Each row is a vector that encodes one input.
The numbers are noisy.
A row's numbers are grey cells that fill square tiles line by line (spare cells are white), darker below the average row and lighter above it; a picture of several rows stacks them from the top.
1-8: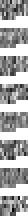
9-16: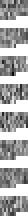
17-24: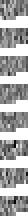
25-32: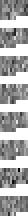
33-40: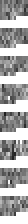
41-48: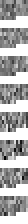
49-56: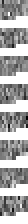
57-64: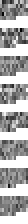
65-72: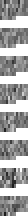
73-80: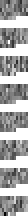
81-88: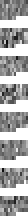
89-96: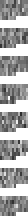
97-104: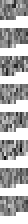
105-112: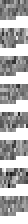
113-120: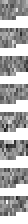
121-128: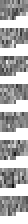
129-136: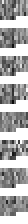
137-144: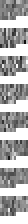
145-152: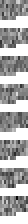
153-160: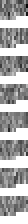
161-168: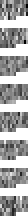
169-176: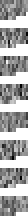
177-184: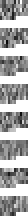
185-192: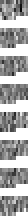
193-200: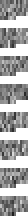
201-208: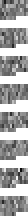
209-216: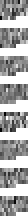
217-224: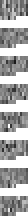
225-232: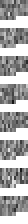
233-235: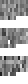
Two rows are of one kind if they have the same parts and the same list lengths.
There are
5 kinds of row.
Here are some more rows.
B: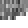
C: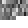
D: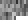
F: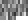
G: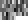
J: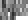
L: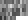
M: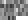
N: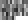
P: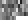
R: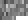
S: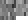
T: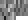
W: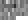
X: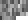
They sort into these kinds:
B, D, L, T, X
C, M, P
F, R
G, N
J, S, W

